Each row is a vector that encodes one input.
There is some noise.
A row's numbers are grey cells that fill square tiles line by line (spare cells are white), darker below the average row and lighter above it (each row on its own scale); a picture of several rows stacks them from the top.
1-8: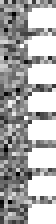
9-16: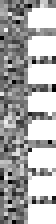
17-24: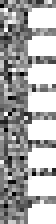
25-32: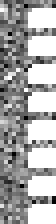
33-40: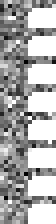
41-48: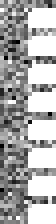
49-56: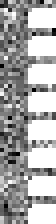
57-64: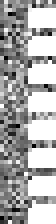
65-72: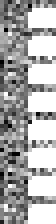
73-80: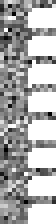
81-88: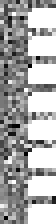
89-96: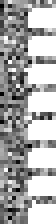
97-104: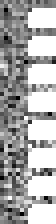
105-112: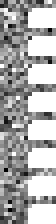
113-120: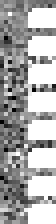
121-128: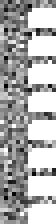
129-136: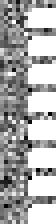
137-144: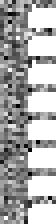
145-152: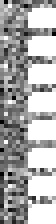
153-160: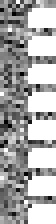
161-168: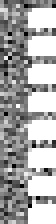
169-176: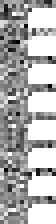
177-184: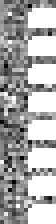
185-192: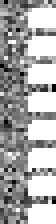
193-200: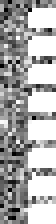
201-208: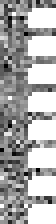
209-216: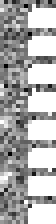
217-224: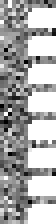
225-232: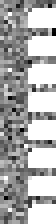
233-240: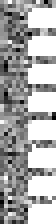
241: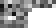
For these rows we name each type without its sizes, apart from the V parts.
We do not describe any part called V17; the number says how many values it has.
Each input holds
a value of V17, together with either a point on a circle and a true/false value, or a fixed value.
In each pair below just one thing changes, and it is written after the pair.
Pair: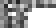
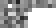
the place on the circle
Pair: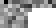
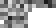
the value of V17
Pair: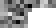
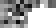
the place on the circle
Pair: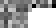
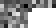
the value of V17
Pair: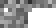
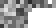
the place on the circle
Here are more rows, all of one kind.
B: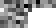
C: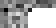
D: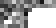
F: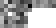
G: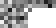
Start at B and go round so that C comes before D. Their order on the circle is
B, G, C, F, D.
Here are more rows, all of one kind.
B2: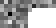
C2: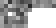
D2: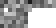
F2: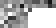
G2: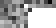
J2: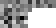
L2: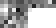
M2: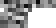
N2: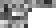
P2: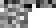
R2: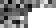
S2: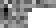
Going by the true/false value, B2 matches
G2, N2, R2 and S2.
